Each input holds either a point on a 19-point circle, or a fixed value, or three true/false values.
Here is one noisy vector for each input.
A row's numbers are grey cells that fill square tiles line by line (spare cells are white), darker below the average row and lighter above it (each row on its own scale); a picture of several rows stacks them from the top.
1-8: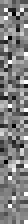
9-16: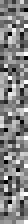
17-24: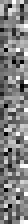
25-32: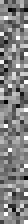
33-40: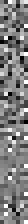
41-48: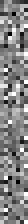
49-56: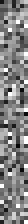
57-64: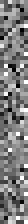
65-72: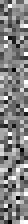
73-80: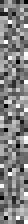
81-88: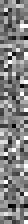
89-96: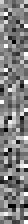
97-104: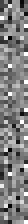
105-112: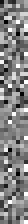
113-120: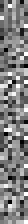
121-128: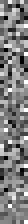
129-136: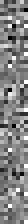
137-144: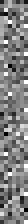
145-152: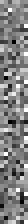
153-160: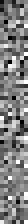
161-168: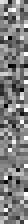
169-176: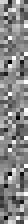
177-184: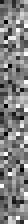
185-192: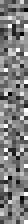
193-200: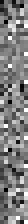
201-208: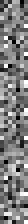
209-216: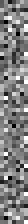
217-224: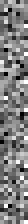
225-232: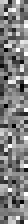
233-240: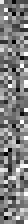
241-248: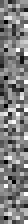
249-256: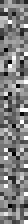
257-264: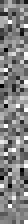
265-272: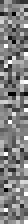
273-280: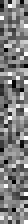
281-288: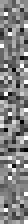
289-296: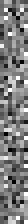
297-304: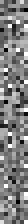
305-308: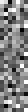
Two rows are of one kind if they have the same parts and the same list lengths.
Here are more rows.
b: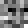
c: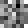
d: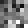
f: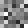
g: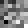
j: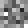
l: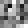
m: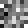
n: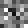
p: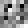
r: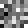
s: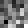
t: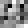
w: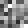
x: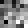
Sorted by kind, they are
b, d, g, n, s, w, x
c, f, j, l, p, t
m, r

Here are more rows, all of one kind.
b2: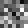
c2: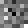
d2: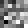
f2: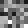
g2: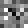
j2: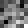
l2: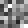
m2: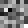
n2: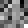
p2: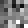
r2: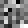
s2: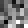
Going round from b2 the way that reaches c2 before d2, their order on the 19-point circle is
b2, g2, c2, d2, p2, s2, j2, n2, l2, r2, m2, f2.
